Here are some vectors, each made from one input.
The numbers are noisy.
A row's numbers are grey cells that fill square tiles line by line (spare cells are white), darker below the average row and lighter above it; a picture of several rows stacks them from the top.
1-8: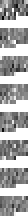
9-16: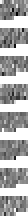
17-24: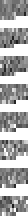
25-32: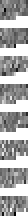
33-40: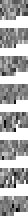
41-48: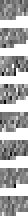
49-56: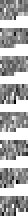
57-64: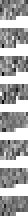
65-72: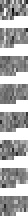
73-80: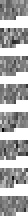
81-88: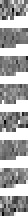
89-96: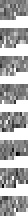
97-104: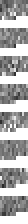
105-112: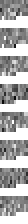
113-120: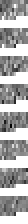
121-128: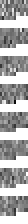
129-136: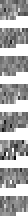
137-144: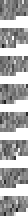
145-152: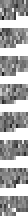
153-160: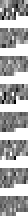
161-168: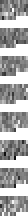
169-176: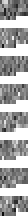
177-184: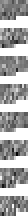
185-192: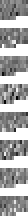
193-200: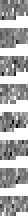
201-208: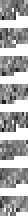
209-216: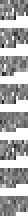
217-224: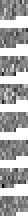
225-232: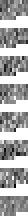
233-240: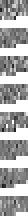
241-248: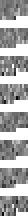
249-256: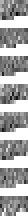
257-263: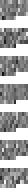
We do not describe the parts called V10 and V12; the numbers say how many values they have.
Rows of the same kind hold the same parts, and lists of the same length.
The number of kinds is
4.
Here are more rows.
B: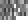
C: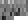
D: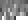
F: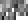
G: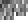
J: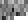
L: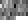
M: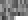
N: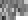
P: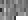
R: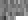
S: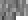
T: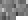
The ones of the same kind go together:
B, L, P
C, J, N
D, G, T
F, M, R, S

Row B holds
a value of V10 and a value of V12.
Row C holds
a point on a 7-point line and a value of V10.
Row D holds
three true/false values and a value of V12.
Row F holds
a point on a 7-point line and three true/false values.
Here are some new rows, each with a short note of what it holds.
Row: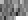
a point on a 7-point line and three true/false values
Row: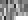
three true/false values and a value of V12
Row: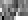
a point on a 7-point line and a value of V10
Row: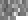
a value of V10 and a value of V12
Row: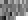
a point on a 7-point line and a value of V10
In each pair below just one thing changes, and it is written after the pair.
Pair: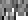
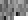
the place on the 7-point line
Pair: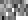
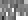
one of the three true/false values
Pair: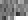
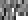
the place on the 7-point line
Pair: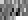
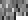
the place on the 7-point line
